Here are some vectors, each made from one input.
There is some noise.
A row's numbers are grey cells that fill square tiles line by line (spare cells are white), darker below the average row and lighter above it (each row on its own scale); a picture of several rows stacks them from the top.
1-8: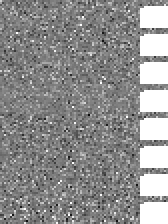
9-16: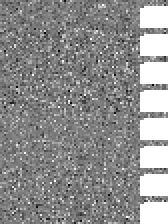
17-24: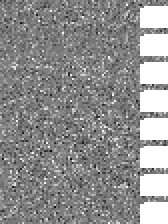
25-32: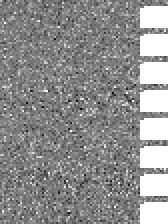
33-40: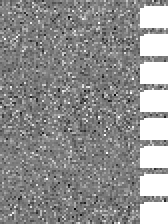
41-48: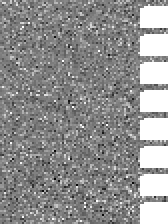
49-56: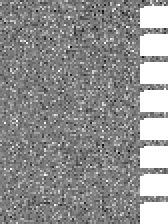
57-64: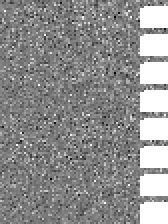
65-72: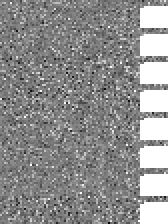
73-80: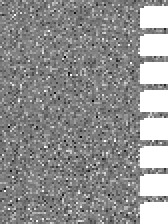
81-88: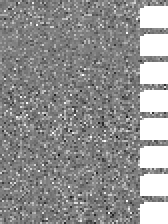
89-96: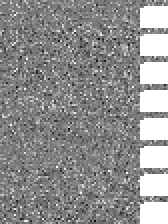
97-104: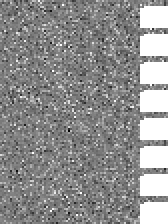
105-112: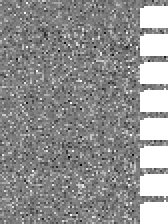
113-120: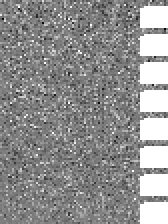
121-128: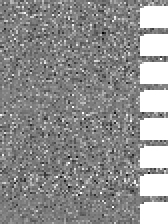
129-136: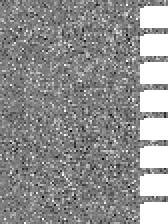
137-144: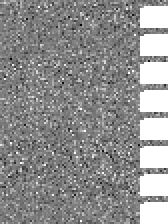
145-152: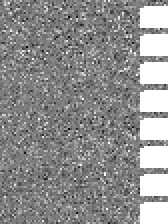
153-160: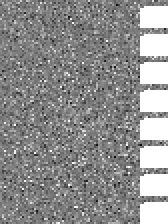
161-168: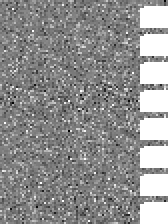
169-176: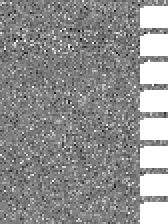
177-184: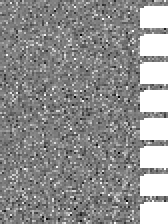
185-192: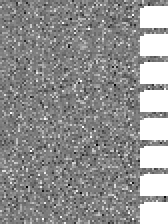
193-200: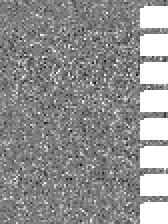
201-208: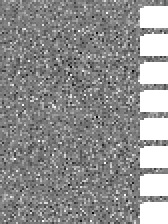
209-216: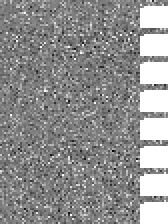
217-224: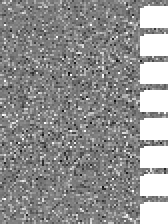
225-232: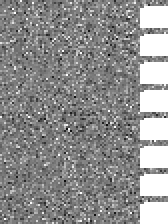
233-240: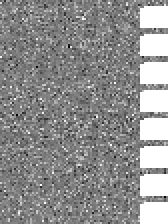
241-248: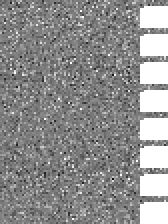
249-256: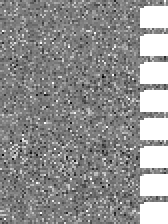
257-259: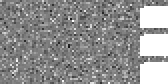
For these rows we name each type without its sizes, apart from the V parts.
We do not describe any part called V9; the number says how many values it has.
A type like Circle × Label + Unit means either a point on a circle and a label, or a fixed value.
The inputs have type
((Bool × Bool × Bool + Unit) × Label + V9) × Label × Tree.
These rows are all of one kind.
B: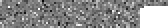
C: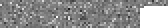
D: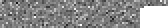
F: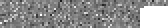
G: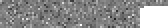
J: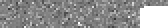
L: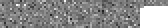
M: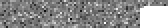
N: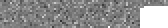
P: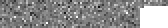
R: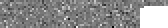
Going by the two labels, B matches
G and J.
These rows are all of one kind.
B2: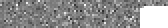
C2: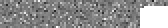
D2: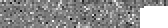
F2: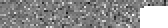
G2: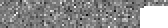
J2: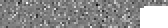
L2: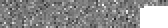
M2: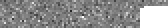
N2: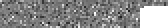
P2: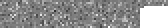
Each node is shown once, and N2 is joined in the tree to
J2.
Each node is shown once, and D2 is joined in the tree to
G2.
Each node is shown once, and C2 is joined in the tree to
B2, M2 and P2.
